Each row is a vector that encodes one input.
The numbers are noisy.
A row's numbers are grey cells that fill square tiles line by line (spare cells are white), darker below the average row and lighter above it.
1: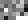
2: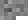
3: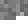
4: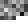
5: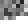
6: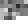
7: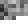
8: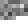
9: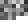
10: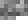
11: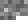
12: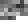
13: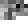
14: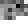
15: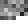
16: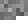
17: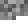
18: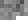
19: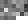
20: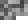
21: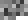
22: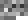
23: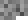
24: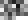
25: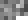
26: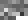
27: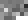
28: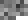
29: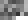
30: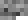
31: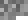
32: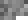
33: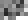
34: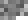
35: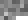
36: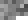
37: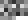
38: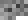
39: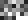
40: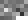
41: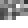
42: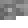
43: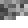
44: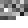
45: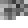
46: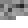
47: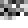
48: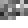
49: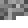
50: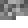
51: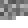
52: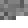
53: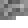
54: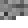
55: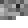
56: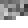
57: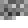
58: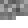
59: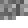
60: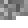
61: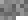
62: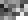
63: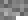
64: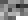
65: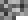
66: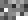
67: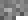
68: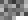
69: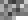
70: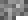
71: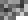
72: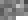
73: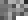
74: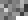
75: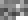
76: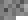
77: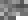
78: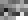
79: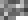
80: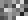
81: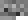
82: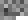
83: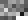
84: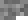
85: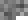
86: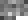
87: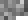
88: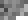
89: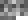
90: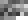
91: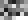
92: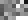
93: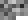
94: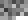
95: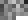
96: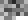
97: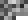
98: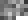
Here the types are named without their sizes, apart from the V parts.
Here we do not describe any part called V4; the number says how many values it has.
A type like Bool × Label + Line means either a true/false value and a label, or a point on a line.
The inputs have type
Bool × Bool × Bool × (Line + V4).
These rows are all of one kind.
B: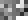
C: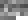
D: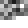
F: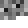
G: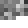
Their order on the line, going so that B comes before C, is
B, F, G, C, D.
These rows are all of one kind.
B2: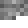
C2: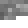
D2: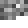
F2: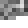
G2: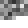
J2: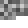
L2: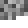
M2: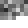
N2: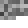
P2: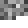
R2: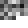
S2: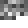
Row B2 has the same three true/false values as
J2, N2 and R2.
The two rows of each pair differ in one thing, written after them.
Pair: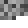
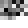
the place on the line
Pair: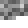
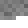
the place on the line
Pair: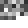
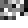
one of the three true/false values
